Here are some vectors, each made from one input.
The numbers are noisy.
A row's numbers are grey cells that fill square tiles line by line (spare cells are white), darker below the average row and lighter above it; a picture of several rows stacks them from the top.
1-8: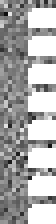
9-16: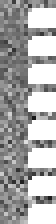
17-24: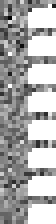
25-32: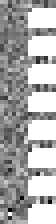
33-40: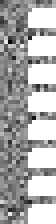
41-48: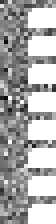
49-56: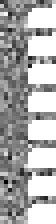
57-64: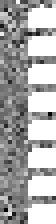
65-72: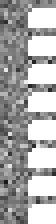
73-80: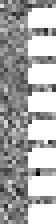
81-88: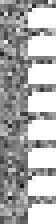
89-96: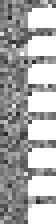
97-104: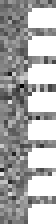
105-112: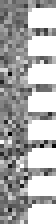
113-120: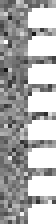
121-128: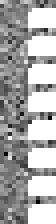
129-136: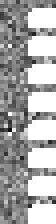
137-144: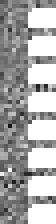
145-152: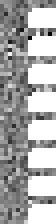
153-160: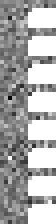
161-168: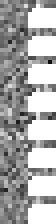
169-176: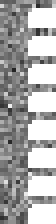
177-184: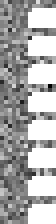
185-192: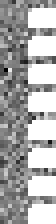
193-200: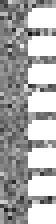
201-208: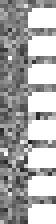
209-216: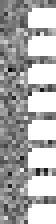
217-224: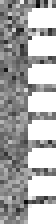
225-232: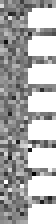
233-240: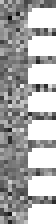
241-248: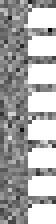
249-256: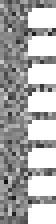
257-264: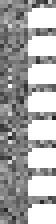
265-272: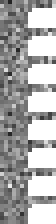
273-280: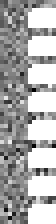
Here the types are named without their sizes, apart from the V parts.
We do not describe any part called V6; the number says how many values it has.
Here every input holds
a label, together with either a point on a line, or four true/false values and a value of V6.
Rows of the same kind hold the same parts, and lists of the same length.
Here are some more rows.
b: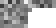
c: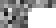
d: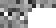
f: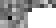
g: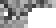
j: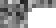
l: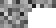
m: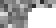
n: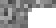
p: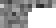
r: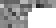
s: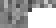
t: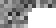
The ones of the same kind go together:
b, c, f, n, p, r, s
d, g, j, l, m, t

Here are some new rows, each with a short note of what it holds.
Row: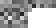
a label and a point on a line
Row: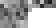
a label, four true/false values and a value of V6
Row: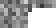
a label, four true/false values and a value of V6
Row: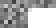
a label, four true/false values and a value of V6
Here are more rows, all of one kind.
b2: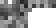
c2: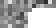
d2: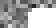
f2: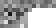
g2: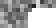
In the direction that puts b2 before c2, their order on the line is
f2, b2, d2, c2, g2.
